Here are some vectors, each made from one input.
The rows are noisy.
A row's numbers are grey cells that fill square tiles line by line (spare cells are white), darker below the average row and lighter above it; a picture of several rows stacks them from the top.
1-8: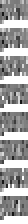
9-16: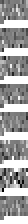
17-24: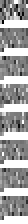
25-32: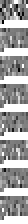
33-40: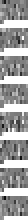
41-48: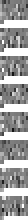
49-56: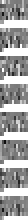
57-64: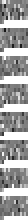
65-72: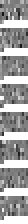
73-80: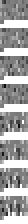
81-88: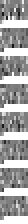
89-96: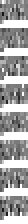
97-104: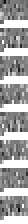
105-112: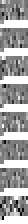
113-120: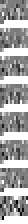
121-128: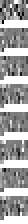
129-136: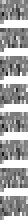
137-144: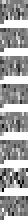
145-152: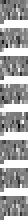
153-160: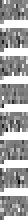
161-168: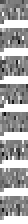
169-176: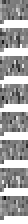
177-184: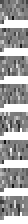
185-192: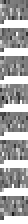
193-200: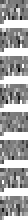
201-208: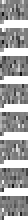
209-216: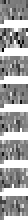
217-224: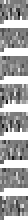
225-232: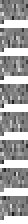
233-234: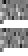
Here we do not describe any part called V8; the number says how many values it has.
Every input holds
a list of up to two items, each a true/false value and a value of V8.
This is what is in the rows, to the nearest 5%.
All of them are lists of up to two items, each a true/false value and a value of V8: about 5% are empty, 40% hold one and 55% two.
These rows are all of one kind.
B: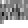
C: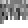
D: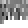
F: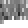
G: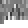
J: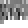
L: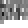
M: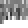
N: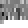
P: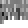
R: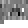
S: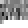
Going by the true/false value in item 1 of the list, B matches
G and R.
